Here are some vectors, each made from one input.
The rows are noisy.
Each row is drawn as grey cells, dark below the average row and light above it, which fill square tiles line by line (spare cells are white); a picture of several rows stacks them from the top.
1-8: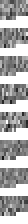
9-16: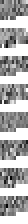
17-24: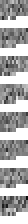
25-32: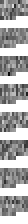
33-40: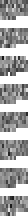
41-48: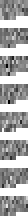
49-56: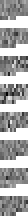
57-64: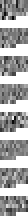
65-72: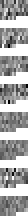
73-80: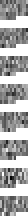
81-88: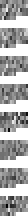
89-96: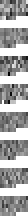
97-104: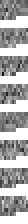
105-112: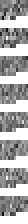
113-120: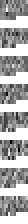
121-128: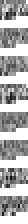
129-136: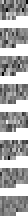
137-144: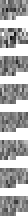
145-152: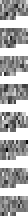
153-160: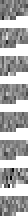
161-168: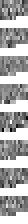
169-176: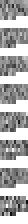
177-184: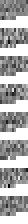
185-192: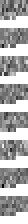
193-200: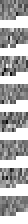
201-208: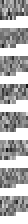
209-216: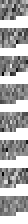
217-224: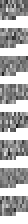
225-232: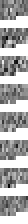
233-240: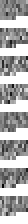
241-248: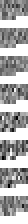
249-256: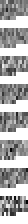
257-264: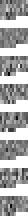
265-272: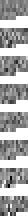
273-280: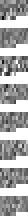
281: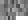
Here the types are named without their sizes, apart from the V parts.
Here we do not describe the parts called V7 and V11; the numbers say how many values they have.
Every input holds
either a point on a line, a true/false value and a value of V7, or a value of V11.
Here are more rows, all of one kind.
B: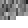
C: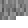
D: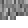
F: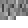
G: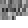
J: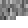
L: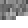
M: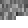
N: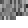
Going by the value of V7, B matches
L and N.
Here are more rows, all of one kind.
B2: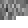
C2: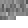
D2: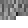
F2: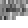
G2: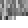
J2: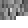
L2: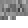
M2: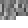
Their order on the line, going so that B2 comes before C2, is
J2, B2, F2, C2, L2, D2, G2, M2.
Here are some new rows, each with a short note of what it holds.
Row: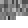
a value of V11
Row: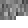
a point on a line, a true/false value and a value of V7
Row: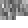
a value of V11
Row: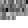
a point on a line, a true/false value and a value of V7
